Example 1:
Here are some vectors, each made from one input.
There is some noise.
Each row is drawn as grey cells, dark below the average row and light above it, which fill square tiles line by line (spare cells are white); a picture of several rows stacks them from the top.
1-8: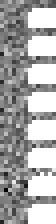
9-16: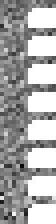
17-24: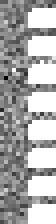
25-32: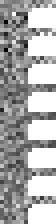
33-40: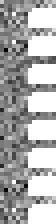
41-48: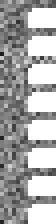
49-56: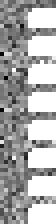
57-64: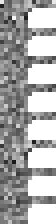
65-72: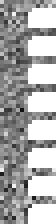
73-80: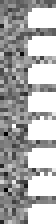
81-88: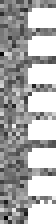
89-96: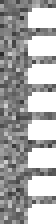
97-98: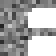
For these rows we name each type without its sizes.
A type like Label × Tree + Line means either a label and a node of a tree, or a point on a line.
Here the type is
Line + Tree.
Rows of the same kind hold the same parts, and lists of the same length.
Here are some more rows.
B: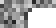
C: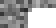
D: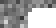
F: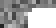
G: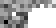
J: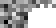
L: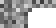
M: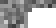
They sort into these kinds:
B, G, J, L
C, D, F, M

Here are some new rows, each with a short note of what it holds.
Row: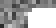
a node of a tree
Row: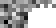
a point on a line
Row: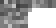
a node of a tree
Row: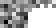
a point on a line
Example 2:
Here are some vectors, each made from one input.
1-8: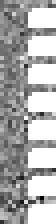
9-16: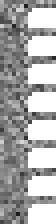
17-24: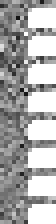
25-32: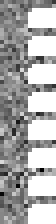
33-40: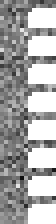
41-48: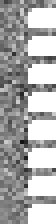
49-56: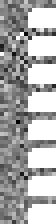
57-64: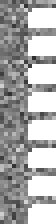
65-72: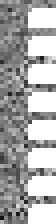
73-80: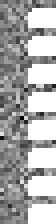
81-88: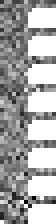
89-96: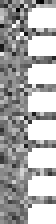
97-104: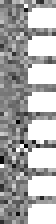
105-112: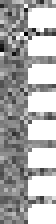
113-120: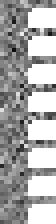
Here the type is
Circle9 × (Tree14 + Unit).
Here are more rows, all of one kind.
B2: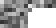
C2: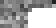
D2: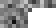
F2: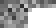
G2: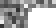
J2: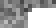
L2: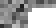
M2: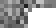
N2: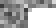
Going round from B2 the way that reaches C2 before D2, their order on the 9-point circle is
B2, F2, C2, L2, D2, G2, M2, N2, J2.
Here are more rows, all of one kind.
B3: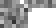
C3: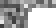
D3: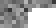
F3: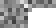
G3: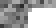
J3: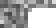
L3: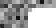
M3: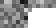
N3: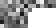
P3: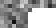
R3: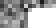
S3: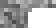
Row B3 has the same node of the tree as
C3, J3, P3 and S3.
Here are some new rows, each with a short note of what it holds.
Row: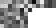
a point on a 9-point circle and a node of a 14-node tree
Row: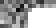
a point on a 9-point circle and a node of a 14-node tree
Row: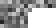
a point on a 9-point circle and a node of a 14-node tree
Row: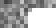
a point on a 9-point circle
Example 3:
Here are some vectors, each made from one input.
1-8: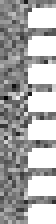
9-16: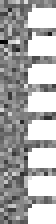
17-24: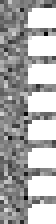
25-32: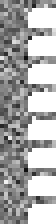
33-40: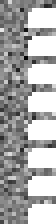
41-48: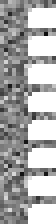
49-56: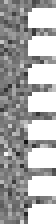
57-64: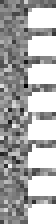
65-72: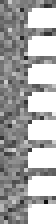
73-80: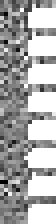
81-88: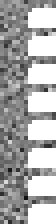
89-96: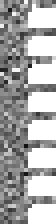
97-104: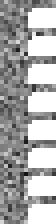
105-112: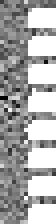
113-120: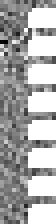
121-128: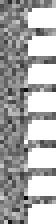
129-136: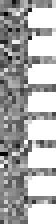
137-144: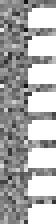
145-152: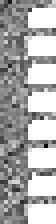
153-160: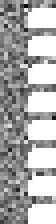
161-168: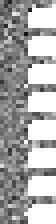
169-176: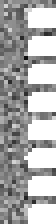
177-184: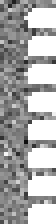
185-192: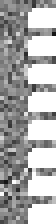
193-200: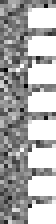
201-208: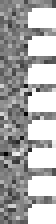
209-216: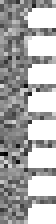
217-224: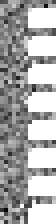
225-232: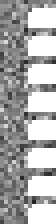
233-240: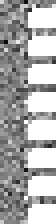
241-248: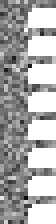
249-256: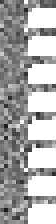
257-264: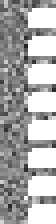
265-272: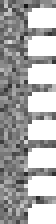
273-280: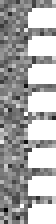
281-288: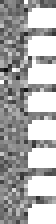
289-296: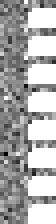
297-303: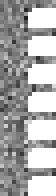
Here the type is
Line7 × Tree20.
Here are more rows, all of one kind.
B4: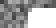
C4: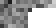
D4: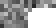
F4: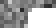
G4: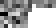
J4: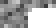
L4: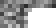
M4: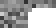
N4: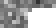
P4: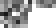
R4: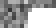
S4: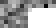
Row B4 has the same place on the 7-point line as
F4, M4, R4 and S4.
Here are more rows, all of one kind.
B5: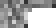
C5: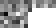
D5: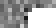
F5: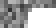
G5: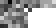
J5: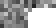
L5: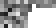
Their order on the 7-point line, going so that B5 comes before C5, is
G5, J5, B5, F5, D5, L5, C5.
